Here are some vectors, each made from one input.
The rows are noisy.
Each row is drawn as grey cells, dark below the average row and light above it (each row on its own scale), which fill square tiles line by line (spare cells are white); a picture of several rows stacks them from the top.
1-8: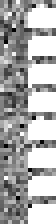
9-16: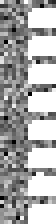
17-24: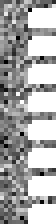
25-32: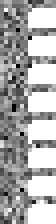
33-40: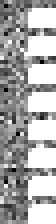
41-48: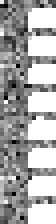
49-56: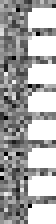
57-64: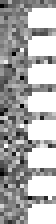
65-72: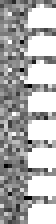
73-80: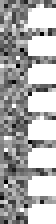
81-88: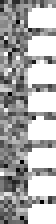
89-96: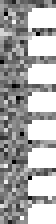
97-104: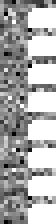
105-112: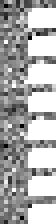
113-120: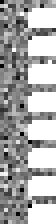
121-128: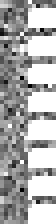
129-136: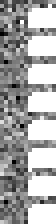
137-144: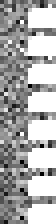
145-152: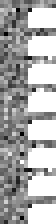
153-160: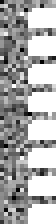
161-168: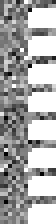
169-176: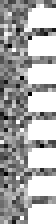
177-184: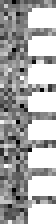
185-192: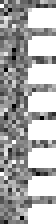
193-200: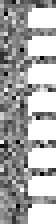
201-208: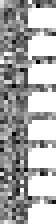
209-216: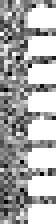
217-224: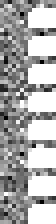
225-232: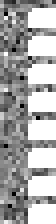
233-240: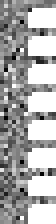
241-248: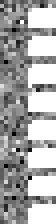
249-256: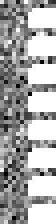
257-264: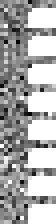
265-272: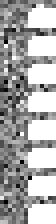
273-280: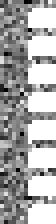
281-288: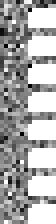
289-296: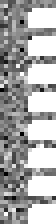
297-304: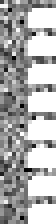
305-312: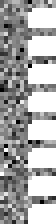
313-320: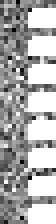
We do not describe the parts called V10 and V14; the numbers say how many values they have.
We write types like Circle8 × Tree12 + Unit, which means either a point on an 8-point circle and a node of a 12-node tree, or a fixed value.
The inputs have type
((Bool × Bool × Bool + V10) × Circle6 + Unit) × V14.
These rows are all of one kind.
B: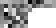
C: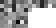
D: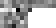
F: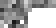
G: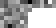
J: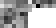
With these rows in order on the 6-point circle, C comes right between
F and G.
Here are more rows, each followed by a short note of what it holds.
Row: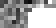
a point on a 6-point circle, a value of V10 and a value of V14
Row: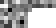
a value of V14
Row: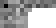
a point on a 6-point circle, three true/false values and a value of V14
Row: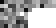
a value of V14
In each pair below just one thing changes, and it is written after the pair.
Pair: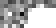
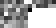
the value of V14
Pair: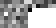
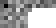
the value of V14
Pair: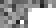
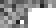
one of the three true/false values
